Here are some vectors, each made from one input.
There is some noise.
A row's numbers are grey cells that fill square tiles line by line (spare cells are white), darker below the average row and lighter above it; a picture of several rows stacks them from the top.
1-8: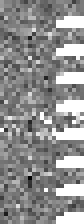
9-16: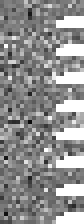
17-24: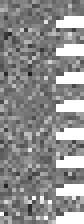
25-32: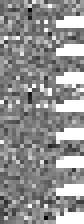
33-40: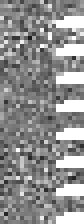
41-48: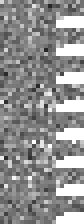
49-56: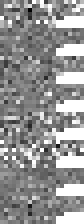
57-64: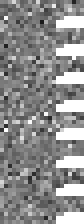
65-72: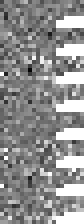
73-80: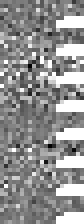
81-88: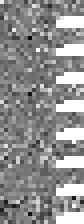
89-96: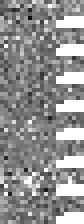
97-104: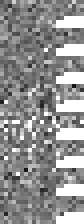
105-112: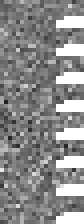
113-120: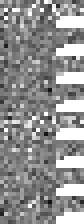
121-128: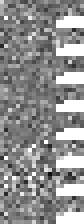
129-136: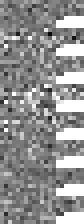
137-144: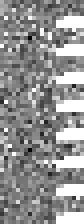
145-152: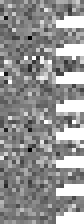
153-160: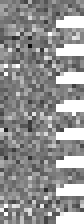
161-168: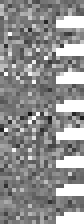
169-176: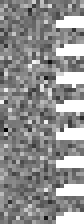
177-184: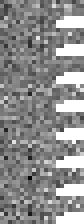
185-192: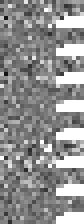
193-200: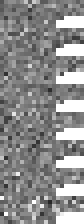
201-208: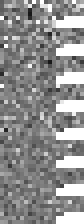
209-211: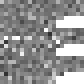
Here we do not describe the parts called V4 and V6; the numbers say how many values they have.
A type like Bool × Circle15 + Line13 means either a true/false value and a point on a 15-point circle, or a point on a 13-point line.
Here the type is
Circle11 × Label9 + (Line7 + V6) × V4.
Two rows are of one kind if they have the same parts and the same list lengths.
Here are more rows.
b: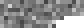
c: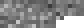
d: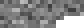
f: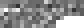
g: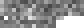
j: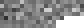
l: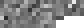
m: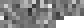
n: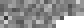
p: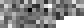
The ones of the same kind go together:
b, n
c, g, j
d, f, l, m, p

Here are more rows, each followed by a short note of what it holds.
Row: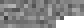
a value of V4 and a value of V6
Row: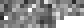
a point on a 7-point line and a value of V4
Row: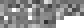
a point on a 7-point line and a value of V4
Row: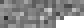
a value of V4 and a value of V6
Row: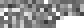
a point on an 11-point circle and one of 9 labels
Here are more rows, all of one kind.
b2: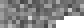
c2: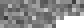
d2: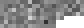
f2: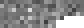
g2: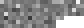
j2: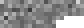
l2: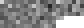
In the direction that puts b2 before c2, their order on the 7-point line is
b2, f2, d2, c2, j2, g2, l2.
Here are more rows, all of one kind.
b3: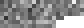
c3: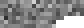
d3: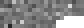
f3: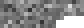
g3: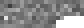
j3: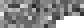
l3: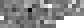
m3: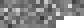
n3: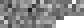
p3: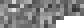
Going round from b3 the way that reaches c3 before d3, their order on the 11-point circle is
b3, p3, g3, c3, f3, j3, l3, m3, d3, n3.
